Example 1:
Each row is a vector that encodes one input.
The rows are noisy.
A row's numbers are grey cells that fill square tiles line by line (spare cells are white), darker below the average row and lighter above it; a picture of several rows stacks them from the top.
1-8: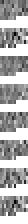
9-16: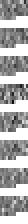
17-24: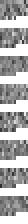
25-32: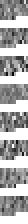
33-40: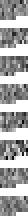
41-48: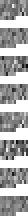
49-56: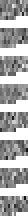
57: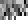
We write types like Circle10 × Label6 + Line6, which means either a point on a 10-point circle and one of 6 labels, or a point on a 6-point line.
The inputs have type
Bool × Line5.
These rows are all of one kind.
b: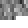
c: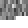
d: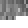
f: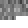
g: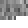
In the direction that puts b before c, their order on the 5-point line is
b, g, c, d, f.
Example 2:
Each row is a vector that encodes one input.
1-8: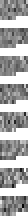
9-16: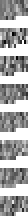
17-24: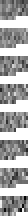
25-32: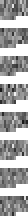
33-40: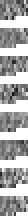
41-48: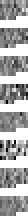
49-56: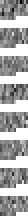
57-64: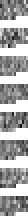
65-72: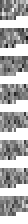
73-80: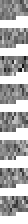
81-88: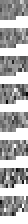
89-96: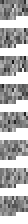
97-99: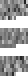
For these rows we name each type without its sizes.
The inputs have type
Bool × Circle.
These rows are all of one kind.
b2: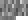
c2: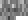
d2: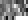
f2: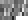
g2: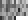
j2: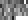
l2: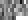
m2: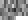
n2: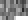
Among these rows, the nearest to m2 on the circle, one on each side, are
l2 and n2.
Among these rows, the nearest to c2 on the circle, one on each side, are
d2 and l2.
